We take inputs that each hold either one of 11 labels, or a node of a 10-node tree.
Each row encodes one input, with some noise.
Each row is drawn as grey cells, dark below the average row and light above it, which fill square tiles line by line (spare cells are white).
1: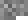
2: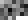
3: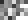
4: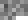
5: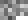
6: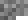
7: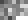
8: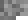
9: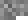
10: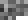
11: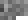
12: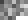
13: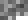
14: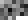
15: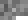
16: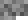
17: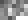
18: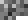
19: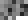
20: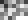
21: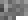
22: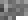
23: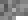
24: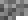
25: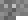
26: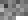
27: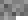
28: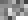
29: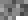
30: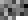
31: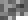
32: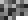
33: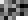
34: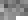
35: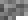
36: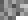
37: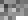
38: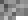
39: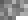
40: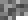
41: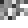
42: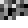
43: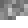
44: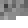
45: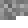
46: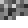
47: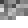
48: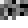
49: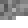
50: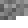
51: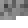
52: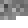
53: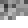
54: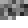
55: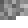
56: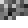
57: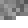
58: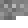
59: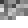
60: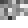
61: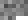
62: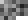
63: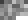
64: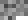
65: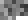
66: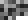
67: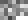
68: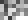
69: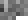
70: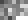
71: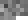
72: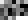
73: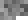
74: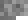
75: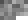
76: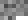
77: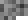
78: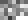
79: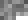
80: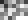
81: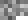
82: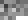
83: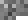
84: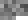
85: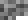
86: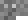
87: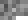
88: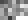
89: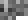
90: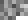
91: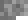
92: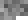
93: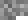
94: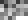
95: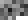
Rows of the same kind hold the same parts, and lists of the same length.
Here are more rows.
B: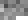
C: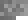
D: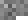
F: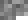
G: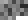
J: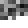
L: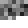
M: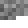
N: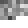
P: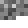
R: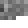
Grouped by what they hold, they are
B, G, L
C, D, F, J, M, N, P, R

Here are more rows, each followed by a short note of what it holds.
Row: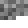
a node of a 10-node tree
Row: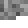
a node of a 10-node tree
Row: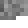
a node of a 10-node tree
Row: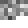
a node of a 10-node tree
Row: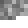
a node of a 10-node tree
